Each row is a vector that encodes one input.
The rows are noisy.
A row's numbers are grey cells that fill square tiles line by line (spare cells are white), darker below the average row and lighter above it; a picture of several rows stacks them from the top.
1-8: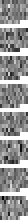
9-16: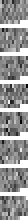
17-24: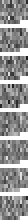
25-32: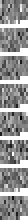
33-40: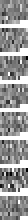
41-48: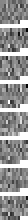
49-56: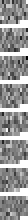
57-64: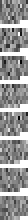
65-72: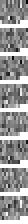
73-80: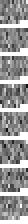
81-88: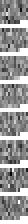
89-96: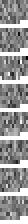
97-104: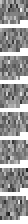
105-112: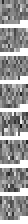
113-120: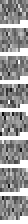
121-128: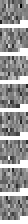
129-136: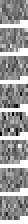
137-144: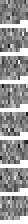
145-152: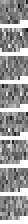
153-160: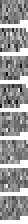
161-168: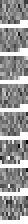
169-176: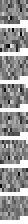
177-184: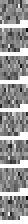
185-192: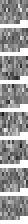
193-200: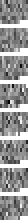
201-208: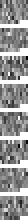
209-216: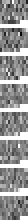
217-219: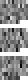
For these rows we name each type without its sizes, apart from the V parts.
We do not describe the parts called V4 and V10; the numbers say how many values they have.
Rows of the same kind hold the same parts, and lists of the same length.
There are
2 kinds of row.
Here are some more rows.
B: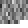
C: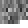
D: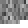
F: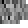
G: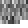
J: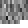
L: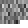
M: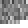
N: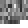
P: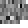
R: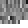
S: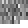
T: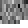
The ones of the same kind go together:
B, D, F, J, L, M, R, T
C, G, N, P, S

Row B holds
a true/false value, a value of V4 and a value of V10.
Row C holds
a point on a line, a true/false value and a value of V10.
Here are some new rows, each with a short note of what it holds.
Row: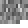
a point on a line, a true/false value and a value of V10
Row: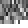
a point on a line, a true/false value and a value of V10
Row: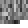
a point on a line, a true/false value and a value of V10
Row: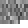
a point on a line, a true/false value and a value of V10
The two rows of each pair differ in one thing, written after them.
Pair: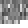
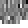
the true/false value
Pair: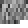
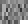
the value of V10
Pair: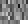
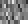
the value of V10
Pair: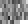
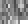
the value of V10
